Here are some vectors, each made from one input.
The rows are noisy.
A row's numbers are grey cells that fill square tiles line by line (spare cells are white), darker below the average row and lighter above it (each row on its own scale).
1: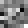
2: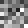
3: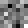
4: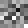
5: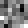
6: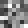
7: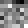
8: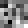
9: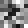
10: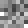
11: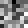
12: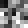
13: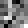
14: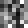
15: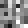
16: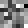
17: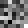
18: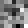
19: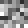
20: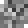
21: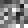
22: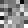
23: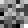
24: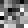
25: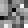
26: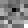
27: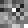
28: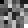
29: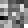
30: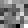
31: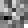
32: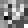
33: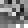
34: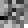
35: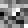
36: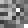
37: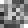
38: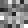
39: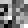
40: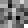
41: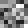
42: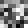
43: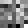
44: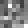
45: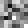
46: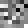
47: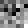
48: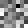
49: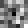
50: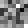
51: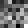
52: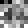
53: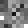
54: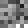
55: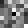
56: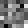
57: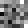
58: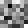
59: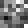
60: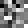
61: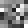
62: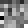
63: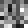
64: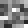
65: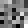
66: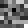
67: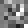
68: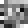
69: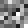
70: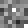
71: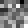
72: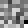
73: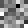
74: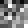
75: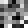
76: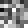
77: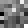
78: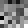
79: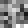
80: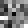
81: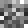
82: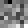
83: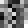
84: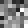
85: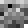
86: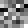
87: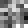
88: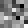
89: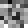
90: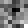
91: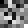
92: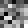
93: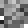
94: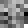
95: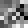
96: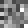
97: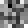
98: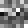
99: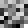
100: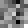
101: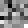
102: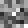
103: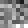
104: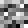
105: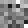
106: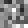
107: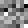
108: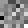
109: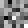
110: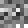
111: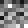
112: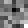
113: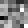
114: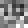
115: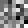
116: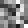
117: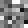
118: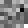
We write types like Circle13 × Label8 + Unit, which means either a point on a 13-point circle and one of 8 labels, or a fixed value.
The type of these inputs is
Label7 × (Label7 + Line5).
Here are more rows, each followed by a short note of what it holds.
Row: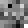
one of 7 labels and a point on a 5-point line
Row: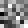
one of 7 labels and a point on a 5-point line
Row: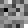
one of 7 labels and a point on a 5-point line
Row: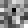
one of 7 labels and a point on a 5-point line
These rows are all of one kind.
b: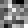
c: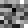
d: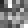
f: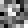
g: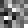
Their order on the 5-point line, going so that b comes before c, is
b, g, d, c, f.
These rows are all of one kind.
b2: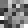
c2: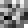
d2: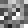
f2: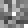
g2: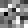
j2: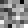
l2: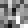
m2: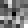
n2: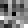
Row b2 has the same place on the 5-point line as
d2, f2 and l2.
